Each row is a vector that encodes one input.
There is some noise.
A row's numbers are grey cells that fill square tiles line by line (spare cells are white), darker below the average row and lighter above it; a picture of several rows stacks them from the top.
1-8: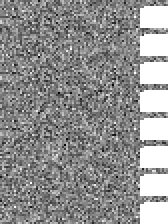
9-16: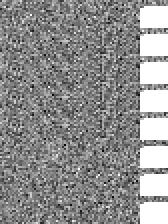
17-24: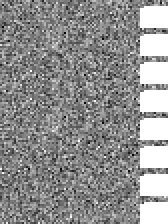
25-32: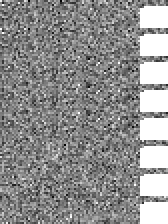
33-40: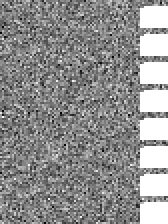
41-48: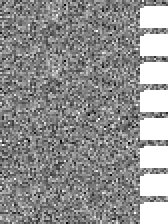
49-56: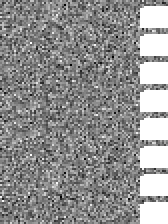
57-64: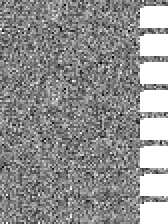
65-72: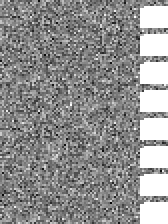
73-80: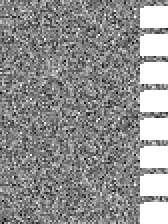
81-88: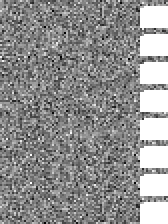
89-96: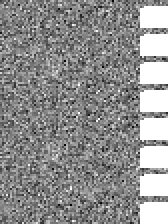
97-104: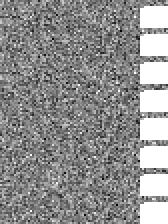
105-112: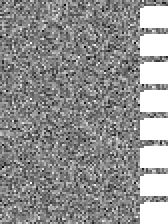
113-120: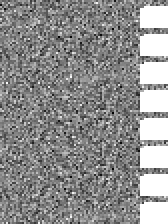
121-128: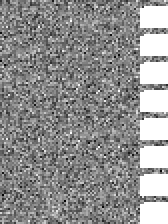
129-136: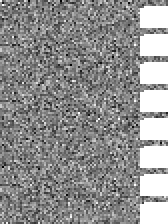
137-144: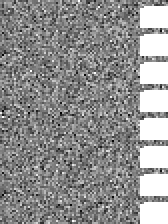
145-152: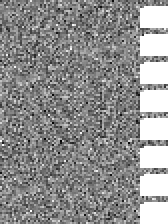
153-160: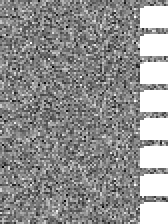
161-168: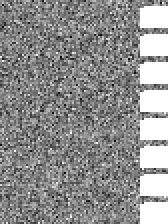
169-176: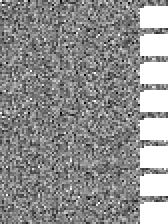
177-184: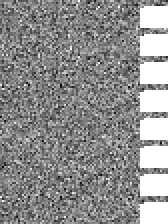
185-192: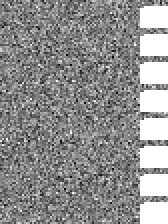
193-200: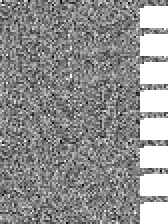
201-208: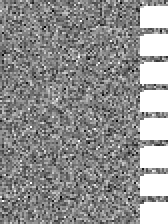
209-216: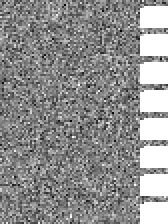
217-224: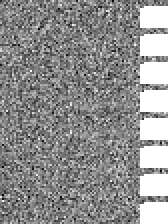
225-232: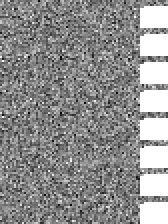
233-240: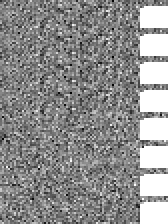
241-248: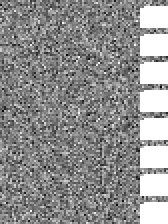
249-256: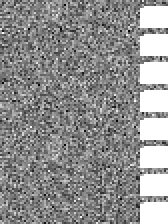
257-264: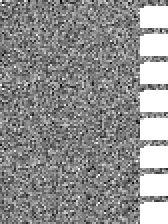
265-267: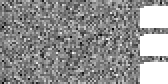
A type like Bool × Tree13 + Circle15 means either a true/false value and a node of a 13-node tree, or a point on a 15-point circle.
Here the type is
Label10.
